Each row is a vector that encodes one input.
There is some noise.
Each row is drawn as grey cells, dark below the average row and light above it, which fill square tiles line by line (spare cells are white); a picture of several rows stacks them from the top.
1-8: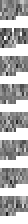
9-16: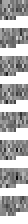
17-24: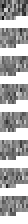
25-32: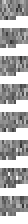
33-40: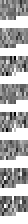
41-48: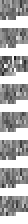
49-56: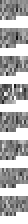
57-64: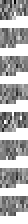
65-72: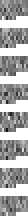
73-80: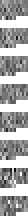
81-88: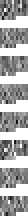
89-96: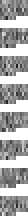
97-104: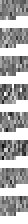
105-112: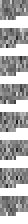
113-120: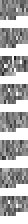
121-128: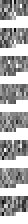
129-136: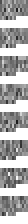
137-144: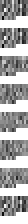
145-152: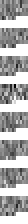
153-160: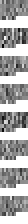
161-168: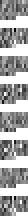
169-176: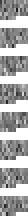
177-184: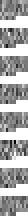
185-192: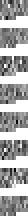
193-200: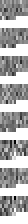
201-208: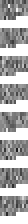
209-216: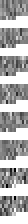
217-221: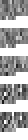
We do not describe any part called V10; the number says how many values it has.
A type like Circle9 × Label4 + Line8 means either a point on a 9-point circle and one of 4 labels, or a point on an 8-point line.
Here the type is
Bool × List2(V10) + Line9.
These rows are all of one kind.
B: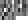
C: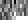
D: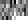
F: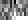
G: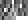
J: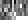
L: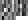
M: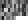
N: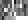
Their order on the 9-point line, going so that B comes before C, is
M, L, B, G, N, J, C, F, D.
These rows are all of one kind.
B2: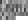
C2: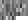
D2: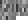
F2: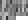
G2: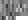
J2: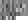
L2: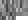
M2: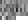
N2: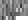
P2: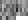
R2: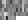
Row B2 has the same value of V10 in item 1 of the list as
C2, G2, J2 and N2.
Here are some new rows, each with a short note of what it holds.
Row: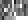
a point on a 9-point line
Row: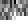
a point on a 9-point line
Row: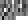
a point on a 9-point line
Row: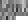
a true/false value, together with a list of two items
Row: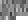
a true/false value, together with a list of one item
